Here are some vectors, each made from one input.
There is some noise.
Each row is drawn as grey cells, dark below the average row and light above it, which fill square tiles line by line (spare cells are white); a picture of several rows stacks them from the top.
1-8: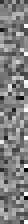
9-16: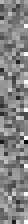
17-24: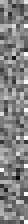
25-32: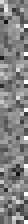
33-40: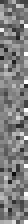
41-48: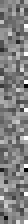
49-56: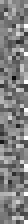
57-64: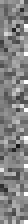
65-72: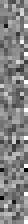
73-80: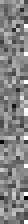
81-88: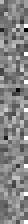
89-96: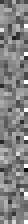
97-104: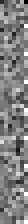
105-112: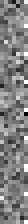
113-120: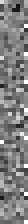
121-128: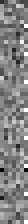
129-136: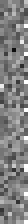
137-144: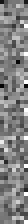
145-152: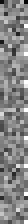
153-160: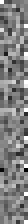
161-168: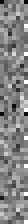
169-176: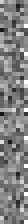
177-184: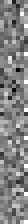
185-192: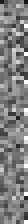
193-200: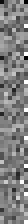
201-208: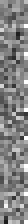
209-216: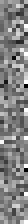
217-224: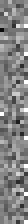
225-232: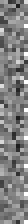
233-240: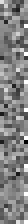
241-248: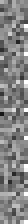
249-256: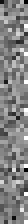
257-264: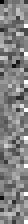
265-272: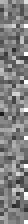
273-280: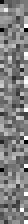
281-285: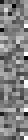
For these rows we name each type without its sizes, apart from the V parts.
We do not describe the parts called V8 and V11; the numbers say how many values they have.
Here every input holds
either a node of a tree and a true/false value, or a value of V8 and a value of V11.
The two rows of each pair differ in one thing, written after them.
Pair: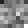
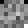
the node of the tree
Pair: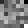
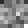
the node of the tree
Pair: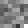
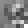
the node of the tree
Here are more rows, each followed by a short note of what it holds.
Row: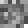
a node of a tree and a true/false value
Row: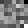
a node of a tree and a true/false value
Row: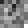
a node of a tree and a true/false value
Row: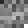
a node of a tree and a true/false value
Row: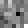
a value of V8 and a value of V11
